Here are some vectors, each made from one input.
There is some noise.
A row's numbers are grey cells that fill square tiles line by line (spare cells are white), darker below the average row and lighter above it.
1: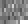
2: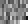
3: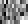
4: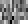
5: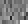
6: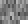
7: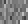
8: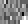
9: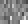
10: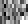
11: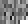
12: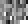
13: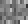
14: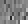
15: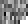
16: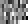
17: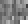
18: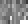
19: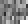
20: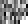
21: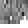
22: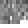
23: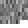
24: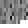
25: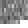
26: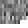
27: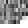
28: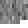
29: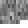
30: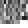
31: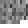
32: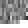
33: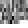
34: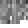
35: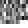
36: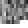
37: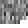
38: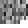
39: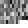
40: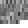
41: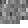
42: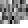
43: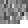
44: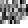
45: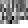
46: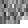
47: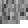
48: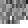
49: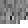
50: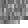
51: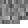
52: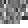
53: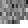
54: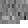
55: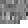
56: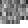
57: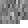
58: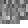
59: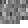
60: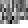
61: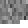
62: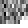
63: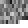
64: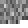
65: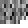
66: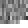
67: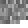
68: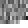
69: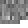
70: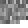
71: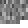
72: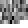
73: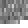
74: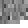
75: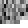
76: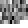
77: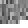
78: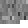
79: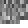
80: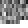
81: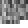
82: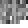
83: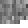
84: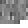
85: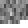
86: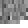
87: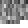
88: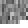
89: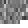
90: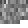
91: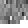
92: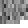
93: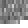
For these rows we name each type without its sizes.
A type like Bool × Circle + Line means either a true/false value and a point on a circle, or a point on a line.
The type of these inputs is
List(Line).
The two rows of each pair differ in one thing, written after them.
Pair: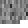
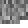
the place on the line in item 2 of the list
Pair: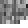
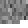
the place on the line in item 2 of the list
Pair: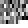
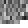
the place on the line in item 1 of the list
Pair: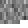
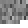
the place on the line in item 2 of the list
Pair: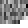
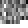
the place on the line in item 2 of the list
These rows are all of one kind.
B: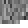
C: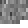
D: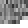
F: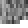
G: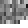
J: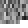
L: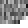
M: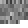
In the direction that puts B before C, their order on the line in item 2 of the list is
F, B, M, D, J, L, C, G.
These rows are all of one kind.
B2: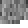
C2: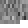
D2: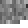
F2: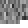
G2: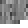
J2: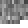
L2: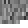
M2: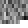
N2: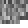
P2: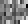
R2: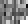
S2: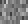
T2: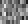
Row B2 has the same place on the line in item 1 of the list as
J2 and T2.
